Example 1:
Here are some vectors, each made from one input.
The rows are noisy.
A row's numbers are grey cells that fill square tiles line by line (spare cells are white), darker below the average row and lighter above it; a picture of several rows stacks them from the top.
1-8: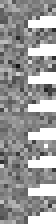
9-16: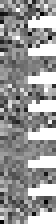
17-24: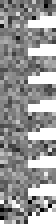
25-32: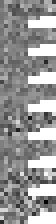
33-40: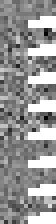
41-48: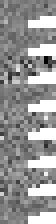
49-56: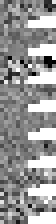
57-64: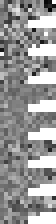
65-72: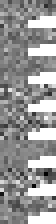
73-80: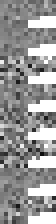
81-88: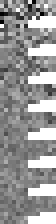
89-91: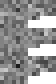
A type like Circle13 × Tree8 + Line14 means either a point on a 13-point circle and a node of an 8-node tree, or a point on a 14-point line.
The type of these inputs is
List2(Line7).
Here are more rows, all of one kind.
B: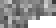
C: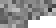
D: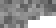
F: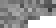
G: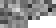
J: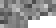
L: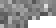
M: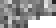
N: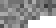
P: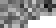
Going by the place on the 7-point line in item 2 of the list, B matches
C, G, L and N.
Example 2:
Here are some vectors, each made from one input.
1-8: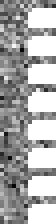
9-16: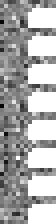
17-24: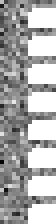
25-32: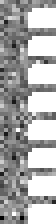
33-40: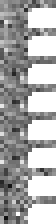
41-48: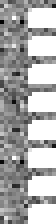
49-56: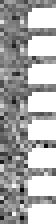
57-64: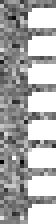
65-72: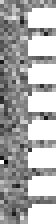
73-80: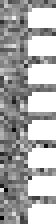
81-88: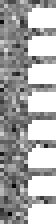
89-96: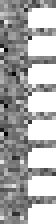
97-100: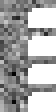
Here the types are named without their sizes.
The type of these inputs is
(Circle + Unit) × Line.
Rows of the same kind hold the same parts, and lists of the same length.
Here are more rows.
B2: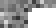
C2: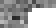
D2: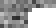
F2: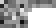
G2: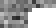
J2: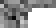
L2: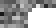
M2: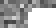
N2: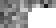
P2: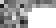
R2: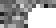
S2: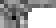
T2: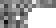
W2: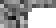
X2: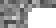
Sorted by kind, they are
B2, C2, D2, G2, J2, S2, W2
F2, L2, M2, N2, P2, R2, T2, X2

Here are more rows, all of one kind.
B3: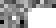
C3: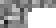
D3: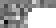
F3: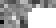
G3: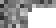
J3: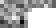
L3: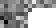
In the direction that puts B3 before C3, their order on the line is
B3, J3, F3, G3, C3, D3, L3.
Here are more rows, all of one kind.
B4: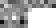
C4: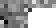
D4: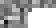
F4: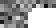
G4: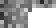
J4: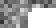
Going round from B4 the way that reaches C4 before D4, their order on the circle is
B4, F4, J4, G4, C4, D4.
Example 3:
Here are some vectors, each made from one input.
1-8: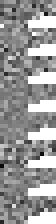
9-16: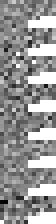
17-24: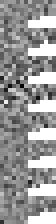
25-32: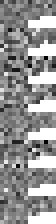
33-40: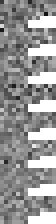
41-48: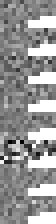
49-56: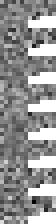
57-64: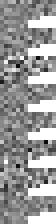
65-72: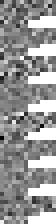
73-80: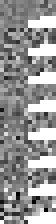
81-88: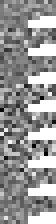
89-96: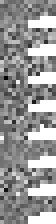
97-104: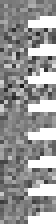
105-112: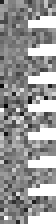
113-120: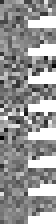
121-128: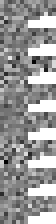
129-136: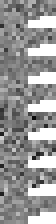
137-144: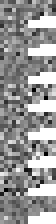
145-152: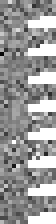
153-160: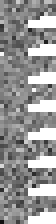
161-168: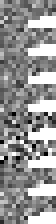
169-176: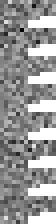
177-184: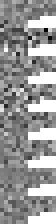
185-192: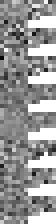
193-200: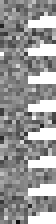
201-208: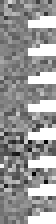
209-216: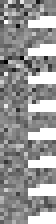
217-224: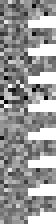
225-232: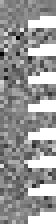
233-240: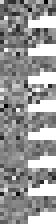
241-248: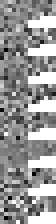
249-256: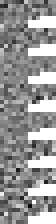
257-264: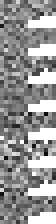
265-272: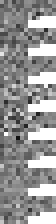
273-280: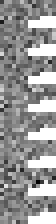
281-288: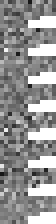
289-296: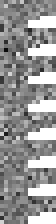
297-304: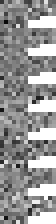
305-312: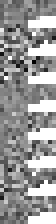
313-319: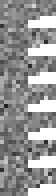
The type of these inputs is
(Circle16 + Unit) × Label6.
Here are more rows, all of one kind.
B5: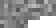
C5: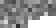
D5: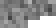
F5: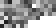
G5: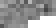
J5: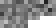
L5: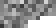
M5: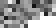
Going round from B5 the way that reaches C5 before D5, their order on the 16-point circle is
B5, C5, L5, F5, D5, G5, M5, J5.
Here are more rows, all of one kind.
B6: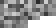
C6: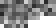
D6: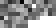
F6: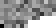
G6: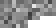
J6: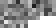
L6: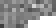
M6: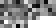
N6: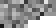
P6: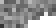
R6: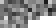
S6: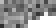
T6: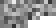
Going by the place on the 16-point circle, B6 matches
J6 and R6.
